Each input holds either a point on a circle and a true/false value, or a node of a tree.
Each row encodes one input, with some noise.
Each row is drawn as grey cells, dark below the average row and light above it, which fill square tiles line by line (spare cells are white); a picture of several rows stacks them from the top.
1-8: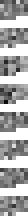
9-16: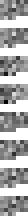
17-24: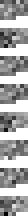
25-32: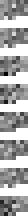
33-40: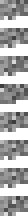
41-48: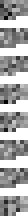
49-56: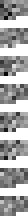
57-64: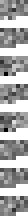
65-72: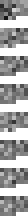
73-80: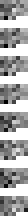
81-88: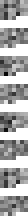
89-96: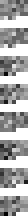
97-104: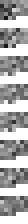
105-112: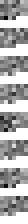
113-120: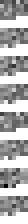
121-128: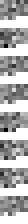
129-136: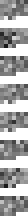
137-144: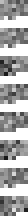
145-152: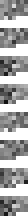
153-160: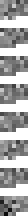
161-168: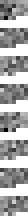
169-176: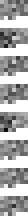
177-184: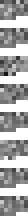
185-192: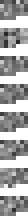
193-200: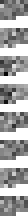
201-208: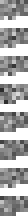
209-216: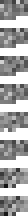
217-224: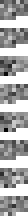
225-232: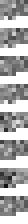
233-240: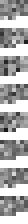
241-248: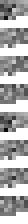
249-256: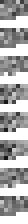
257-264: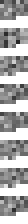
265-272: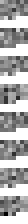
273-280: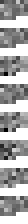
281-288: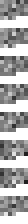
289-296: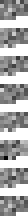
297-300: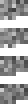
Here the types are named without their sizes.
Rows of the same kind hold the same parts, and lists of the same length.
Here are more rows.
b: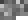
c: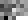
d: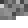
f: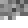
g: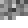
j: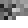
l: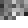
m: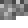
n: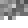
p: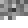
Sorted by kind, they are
b, d, f, g, m, n, p
c, j, l

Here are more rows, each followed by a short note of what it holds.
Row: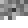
a point on a circle and a true/false value
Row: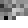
a node of a tree
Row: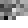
a node of a tree
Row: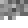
a point on a circle and a true/false value
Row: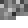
a point on a circle and a true/false value
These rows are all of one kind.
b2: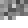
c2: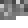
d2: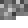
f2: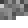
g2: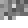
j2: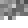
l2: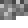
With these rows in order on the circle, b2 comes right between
f2 and g2.
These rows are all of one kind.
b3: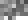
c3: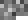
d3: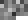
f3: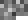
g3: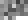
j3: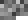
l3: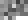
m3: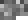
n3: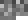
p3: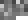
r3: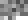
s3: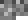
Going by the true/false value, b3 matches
g3, l3 and r3.
